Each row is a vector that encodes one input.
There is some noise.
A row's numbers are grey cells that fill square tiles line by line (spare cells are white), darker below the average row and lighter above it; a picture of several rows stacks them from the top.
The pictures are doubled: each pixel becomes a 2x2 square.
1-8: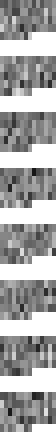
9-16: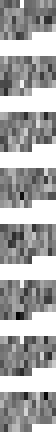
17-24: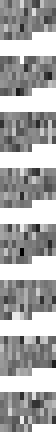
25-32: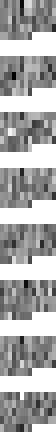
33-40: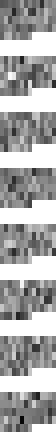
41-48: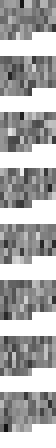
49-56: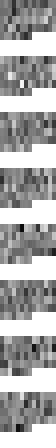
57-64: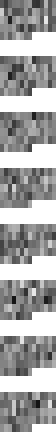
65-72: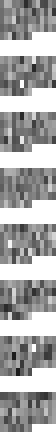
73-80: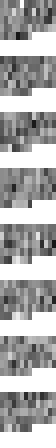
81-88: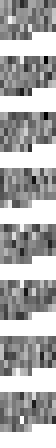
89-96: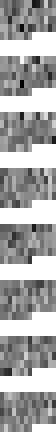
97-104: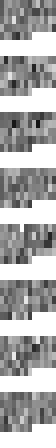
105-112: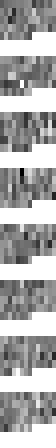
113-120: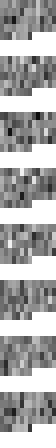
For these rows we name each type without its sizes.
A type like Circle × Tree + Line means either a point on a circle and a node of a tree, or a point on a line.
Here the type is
Label × (Label × Label + Line).
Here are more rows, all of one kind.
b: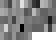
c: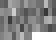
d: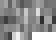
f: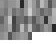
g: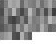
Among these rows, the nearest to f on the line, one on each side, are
d and g.
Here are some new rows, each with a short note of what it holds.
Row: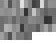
a label and a point on a line
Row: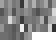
three labels
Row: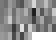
three labels
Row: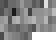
three labels
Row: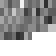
three labels
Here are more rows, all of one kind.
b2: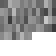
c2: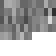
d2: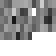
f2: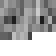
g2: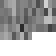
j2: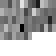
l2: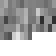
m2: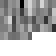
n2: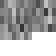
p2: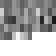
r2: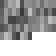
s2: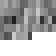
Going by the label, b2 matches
c2, g2, n2 and r2.
